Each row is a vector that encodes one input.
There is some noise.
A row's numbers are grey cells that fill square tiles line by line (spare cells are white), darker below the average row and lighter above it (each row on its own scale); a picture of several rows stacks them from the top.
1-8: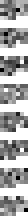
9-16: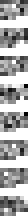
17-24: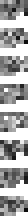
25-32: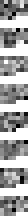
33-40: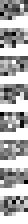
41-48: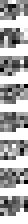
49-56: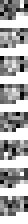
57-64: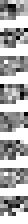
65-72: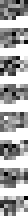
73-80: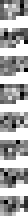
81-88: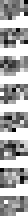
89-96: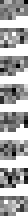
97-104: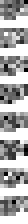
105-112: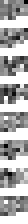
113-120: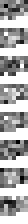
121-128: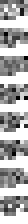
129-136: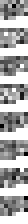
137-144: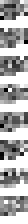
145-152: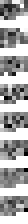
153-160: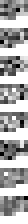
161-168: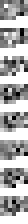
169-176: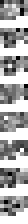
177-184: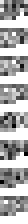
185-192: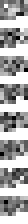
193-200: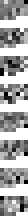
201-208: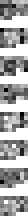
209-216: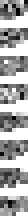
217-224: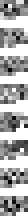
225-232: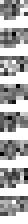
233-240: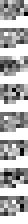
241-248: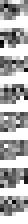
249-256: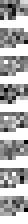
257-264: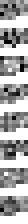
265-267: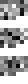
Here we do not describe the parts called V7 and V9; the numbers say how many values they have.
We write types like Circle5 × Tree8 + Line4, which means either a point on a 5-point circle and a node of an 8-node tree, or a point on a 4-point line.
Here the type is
Bool × Bool × Bool + (Circle10 + V9) × V7 + Unit.
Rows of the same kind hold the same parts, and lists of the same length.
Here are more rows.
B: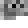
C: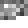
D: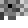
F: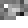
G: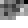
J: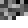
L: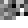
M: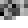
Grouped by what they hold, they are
B, L, M
C, F
D, G
J

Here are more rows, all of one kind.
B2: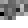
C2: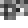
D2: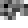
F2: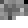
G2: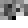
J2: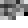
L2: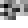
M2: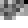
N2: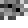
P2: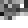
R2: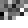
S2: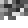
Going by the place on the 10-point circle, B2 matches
C2, G2 and L2.
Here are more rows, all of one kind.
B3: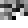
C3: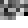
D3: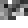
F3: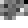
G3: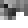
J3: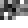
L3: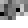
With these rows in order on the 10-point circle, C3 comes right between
G3 and L3.
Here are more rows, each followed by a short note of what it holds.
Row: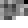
a point on a 10-point circle and a value of V7
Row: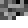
a fixed value
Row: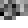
a value of V7 and a value of V9
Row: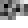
a point on a 10-point circle and a value of V7
